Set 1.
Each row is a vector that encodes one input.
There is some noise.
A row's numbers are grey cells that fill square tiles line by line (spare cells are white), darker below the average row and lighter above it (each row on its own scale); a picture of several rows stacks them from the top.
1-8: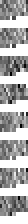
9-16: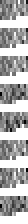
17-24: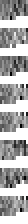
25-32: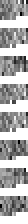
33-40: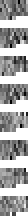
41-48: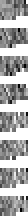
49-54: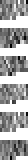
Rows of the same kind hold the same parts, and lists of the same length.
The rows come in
2 kinds.
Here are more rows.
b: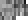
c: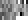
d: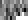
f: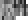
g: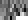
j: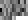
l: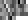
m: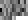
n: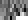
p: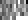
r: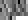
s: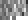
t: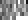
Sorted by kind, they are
b, d, f, g, j, l, m, n, r
c, p, s, t

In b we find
a node of an 8-node tree.
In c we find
a point on a 4-point line.
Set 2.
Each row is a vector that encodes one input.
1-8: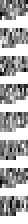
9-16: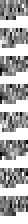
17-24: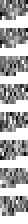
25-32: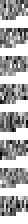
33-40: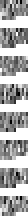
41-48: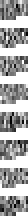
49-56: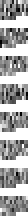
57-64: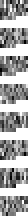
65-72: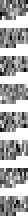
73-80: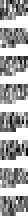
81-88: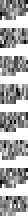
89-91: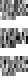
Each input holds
a list of up to two points on a 6-point line.
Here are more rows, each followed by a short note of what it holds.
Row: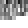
a list of one item
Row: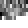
a list of one item
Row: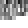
a list of one item
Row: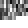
a list of one item
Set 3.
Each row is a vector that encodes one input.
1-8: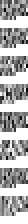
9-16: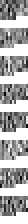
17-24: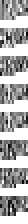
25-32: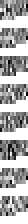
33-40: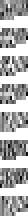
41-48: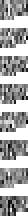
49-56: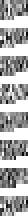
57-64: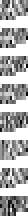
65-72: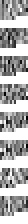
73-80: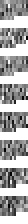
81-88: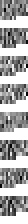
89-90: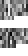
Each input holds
either a point on an 8-point circle, or a point on a 9-point line.
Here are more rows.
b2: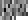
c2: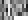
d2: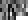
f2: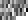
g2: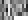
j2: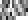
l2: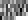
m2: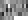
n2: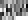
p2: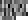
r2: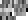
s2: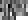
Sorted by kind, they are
b2, d2, p2, s2
c2, f2, g2, j2, l2, m2, n2, r2

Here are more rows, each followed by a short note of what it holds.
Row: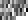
a point on an 8-point circle
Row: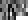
a point on a 9-point line
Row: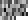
a point on a 9-point line
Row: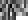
a point on a 9-point line
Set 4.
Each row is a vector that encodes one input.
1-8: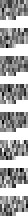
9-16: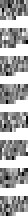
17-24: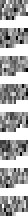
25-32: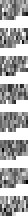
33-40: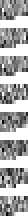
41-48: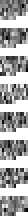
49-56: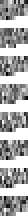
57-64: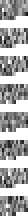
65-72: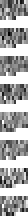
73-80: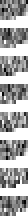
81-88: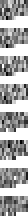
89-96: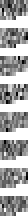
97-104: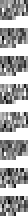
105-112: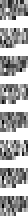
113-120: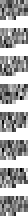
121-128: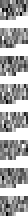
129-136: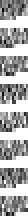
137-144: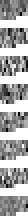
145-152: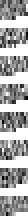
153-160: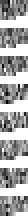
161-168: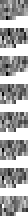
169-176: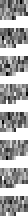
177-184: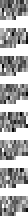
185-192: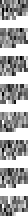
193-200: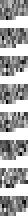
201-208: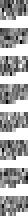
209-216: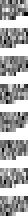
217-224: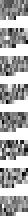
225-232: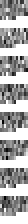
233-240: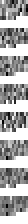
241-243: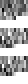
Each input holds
a true/false value, together with either a fixed value, or a node of a 10-node tree.
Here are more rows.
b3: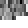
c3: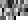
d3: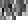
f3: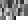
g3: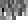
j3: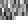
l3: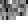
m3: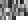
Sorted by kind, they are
b3, m3
c3, d3, f3, g3, j3, l3

